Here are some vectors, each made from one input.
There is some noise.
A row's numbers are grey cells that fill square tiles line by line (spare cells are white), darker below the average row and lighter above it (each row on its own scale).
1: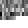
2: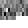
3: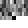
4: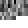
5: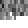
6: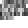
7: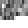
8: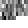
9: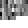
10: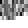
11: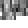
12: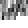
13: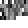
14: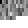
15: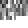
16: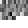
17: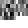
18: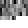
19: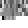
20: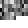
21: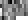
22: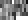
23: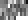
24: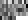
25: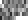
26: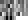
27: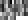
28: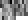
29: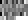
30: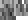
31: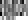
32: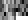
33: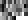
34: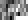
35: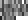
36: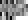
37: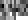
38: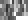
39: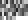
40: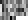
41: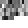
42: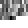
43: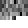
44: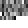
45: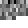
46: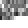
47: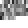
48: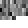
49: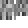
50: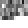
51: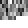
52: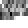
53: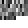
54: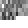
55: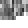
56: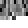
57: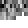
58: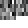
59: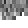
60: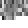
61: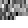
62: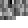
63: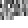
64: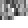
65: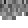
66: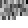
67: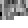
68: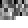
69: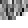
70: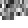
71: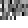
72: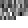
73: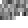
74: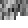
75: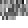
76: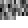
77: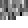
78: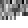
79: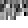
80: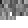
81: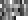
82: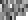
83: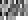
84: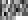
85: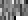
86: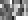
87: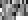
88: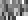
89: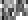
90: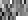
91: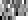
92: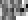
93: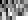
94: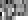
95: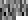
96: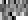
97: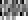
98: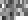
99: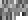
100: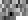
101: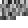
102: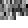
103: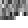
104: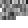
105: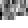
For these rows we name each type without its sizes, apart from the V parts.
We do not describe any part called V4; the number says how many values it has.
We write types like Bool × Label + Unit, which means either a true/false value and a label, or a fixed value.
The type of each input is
(Line + V4) × Tree.
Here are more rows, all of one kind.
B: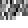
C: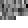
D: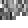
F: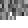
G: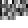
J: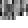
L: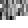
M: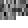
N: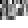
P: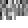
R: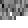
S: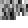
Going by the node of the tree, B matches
D, G, L and N.
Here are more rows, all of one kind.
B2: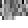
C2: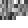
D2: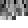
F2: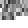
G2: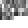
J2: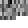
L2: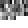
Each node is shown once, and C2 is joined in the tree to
D2 and G2.
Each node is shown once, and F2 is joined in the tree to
B2 and D2.
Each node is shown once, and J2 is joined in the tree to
L2.
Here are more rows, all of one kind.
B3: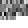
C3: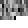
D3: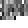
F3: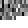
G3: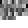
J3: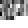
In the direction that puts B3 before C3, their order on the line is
G3, B3, D3, F3, C3, J3.
